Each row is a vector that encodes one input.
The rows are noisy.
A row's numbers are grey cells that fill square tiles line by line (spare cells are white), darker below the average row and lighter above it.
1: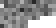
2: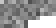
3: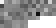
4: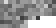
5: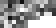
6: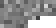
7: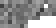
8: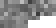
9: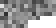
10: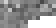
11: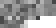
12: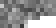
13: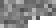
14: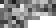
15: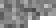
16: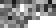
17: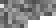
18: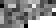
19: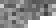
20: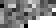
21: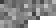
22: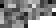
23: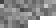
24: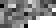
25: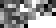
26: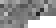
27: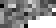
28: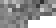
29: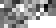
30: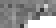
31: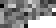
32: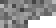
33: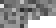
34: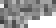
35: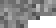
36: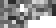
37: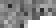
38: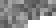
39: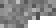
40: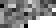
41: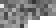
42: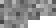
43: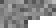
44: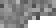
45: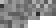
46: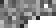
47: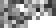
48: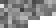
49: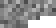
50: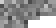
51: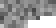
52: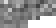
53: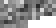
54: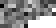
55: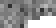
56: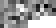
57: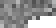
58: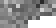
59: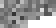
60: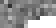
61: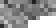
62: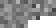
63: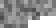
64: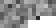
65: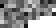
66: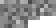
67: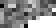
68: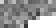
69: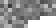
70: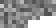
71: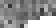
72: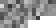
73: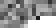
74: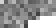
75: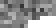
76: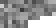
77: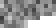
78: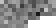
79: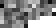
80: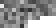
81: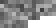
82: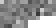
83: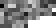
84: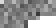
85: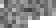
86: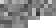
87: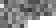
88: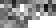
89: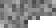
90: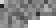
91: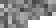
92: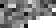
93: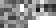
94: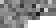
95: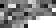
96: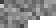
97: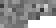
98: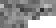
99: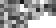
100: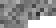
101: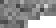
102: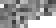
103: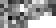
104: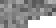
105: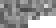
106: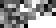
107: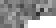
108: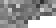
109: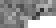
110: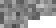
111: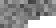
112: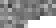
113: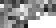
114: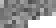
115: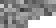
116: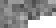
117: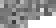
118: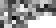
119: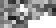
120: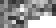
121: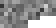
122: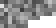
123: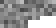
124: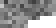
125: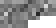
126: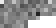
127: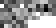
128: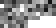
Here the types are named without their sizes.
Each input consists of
a true/false value, together with either a point on a circle and a node of a tree, or a fixed value.
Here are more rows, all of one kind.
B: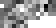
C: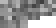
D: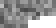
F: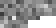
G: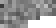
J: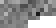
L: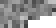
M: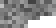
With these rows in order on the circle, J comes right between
C and L.
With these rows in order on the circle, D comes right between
B and F.
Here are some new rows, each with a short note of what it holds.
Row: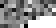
a true/false value
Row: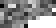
a true/false value
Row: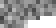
a point on a circle, a node of a tree and a true/false value
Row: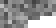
a point on a circle, a node of a tree and a true/false value
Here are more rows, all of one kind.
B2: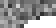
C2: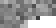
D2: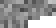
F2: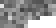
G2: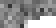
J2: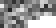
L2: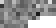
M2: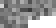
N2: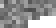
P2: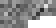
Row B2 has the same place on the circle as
C2, L2 and P2.
